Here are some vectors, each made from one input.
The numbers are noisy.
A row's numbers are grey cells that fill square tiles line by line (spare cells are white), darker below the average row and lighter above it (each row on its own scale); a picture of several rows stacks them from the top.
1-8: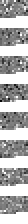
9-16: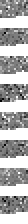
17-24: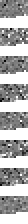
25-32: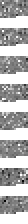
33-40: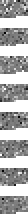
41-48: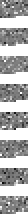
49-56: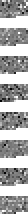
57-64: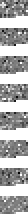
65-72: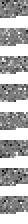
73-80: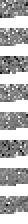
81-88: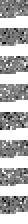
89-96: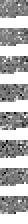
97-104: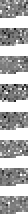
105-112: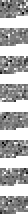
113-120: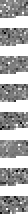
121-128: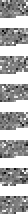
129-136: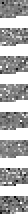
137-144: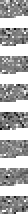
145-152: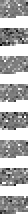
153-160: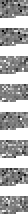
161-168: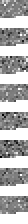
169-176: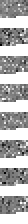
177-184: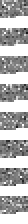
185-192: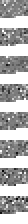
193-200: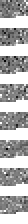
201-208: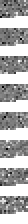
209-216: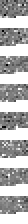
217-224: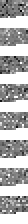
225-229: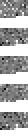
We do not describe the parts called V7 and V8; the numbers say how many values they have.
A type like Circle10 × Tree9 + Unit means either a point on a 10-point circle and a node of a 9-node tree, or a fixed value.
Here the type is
(Bool × Label5 + Line9 × V8) × V7.
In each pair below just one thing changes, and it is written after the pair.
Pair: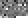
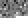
the value of V7
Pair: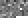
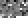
the value of V8
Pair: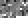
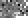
the value of V7
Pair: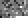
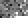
the value of V8
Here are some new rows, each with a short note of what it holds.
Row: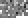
one of 5 labels, a true/false value and a value of V7
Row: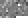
one of 5 labels, a true/false value and a value of V7
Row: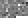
one of 5 labels, a true/false value and a value of V7
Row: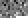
a point on a 9-point line, a value of V7 and a value of V8
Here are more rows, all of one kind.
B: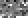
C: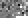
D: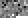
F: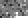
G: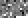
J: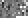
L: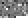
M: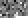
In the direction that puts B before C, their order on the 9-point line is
B, M, F, G, D, C, L, J.
